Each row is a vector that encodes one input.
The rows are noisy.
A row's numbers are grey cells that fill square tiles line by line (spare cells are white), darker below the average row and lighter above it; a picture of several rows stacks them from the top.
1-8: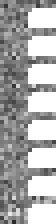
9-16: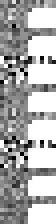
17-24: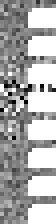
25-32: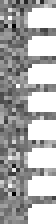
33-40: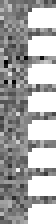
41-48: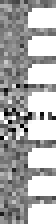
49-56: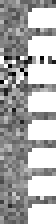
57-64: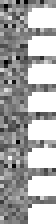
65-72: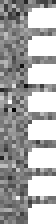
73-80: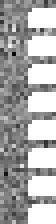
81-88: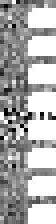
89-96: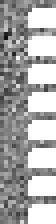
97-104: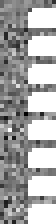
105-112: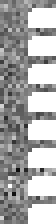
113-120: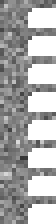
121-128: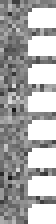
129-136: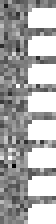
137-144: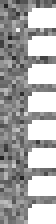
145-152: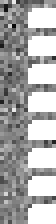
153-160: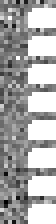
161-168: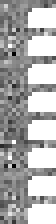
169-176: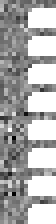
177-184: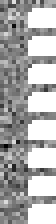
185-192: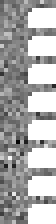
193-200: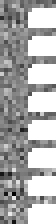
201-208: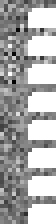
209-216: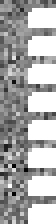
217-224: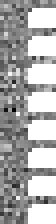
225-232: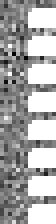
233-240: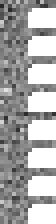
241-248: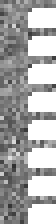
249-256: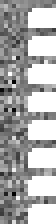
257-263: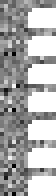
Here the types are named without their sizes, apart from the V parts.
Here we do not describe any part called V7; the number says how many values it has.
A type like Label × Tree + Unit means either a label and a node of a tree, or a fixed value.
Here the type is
List((Circle + Line) × V7).
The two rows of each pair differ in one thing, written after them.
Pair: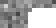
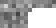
the place on the line in item 2 of the list
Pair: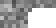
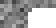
the value of V7 in item 1 of the list
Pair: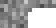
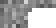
the place on the line in item 1 of the list
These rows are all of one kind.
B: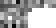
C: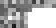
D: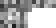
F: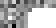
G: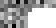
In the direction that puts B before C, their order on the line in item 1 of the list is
G, F, B, D, C.
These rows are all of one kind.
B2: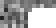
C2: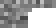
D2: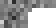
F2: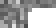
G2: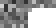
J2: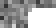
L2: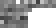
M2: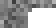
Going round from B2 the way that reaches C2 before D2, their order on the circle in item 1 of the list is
B2, G2, C2, L2, M2, D2, F2, J2.
